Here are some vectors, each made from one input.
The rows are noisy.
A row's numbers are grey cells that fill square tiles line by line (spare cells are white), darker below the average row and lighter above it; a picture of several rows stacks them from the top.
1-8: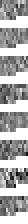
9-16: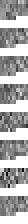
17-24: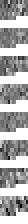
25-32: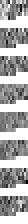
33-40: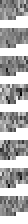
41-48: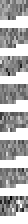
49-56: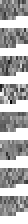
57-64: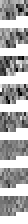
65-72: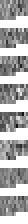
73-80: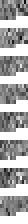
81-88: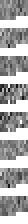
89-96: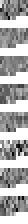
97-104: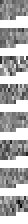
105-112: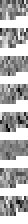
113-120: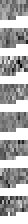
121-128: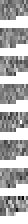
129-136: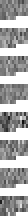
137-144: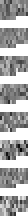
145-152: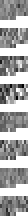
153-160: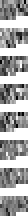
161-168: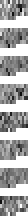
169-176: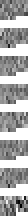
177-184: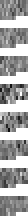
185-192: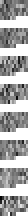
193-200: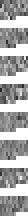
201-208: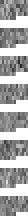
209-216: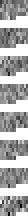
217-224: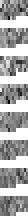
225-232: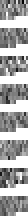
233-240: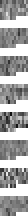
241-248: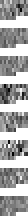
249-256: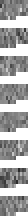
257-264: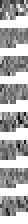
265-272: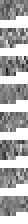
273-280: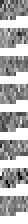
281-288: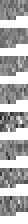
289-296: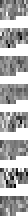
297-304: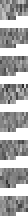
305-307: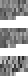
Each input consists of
a true/false value, together with either a point on a 10-point circle, or a fixed value.
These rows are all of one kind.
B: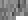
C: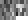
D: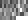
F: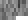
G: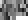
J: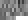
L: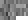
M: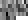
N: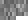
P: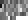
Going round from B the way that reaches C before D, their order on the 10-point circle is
B, M, L, N, J, G, C, P, D, F.
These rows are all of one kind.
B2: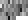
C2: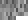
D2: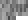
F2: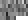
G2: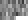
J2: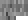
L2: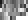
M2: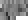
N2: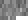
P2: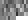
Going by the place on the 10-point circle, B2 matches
F2, G2 and M2.
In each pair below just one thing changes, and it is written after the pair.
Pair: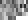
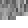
the place on the 10-point circle
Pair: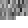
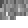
the place on the 10-point circle
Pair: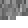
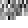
the true/false value
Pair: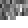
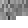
the true/false value
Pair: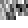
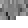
the place on the 10-point circle
